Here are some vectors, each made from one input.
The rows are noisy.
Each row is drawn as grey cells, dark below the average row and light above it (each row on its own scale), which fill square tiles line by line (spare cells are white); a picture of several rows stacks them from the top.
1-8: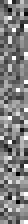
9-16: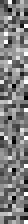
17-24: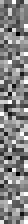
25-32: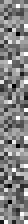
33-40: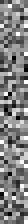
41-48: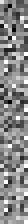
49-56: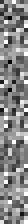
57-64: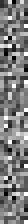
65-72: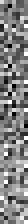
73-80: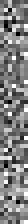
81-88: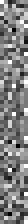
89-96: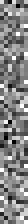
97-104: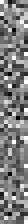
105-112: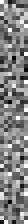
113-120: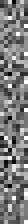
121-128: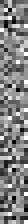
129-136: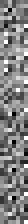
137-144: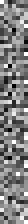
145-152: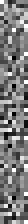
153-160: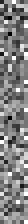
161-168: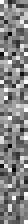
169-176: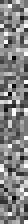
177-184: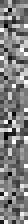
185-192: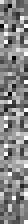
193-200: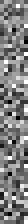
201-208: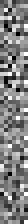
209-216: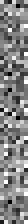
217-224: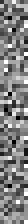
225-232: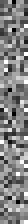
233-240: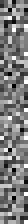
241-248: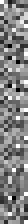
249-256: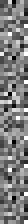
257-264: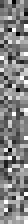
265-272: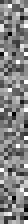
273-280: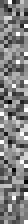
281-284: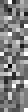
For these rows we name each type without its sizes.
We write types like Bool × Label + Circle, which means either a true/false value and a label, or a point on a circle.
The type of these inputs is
Bool × Bool × Bool + Line.
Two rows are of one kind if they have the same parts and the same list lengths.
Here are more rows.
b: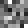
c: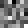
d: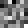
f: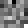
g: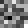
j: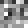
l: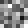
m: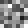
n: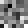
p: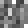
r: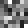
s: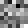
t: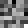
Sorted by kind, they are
b, c, d, f, r, t
g, j, l, m, n, p, s

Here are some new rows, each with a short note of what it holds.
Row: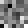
three true/false values
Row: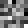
a point on a line
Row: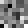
three true/false values
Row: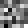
a point on a line
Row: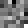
a point on a line
